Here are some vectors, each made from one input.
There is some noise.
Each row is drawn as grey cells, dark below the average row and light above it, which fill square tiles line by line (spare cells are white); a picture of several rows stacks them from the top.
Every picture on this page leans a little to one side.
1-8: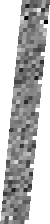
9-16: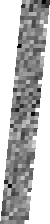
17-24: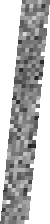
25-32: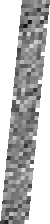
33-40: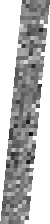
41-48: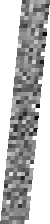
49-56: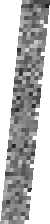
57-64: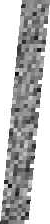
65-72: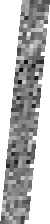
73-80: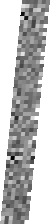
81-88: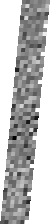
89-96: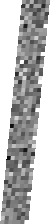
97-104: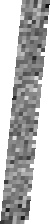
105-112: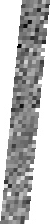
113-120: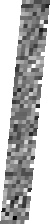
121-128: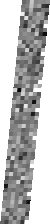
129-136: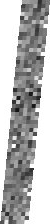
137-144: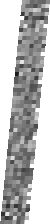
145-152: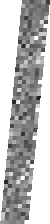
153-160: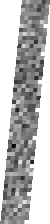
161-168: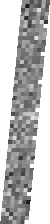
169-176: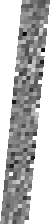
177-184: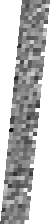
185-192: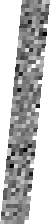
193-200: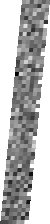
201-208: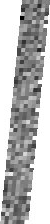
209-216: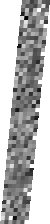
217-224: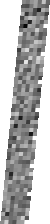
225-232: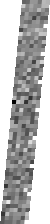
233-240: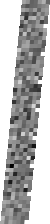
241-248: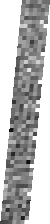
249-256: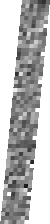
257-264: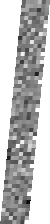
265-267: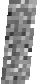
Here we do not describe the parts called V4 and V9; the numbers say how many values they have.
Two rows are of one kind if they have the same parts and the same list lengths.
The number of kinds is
3.
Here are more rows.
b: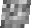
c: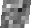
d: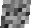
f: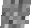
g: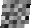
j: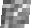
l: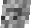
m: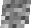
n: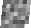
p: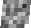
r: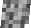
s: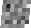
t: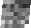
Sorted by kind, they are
b, d, g, p, r
c, j, l, n
f, m, s, t

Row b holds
a point on a 7-point line and a true/false value.
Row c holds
a value of V4 and a value of V9.
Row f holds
a point on a 5-point line and a value of V9.
